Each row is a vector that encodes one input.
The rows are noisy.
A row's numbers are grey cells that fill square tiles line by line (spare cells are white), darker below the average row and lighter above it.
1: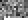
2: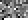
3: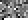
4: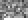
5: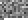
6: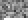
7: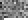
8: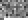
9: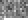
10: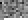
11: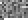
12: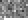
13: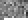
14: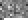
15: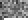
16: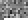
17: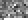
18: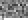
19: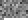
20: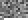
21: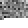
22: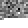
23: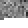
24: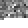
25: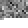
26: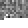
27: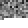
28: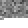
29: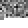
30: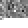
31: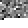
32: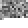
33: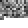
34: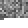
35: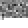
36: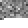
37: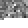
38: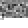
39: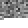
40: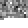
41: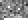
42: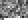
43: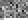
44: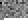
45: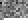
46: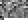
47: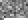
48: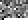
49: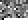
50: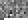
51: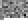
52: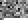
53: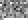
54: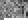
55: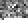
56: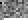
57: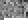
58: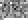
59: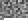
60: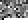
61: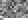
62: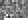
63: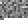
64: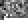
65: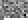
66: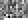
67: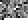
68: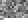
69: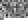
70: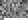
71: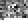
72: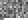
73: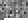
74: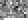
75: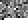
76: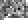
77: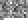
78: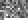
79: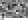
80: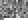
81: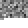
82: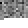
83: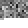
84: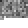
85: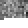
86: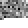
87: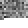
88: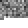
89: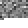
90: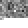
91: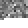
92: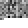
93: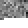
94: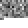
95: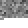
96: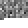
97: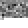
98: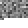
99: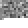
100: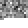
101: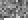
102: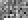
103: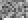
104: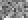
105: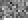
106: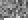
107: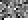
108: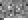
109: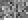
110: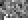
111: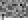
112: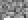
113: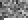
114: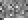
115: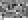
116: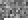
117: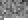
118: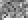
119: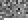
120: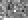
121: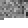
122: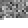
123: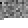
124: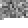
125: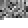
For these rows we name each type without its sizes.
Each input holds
either a fixed value, or a node of a tree.
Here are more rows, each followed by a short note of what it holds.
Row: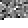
a fixed value
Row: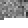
a node of a tree
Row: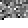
a fixed value
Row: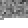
a node of a tree
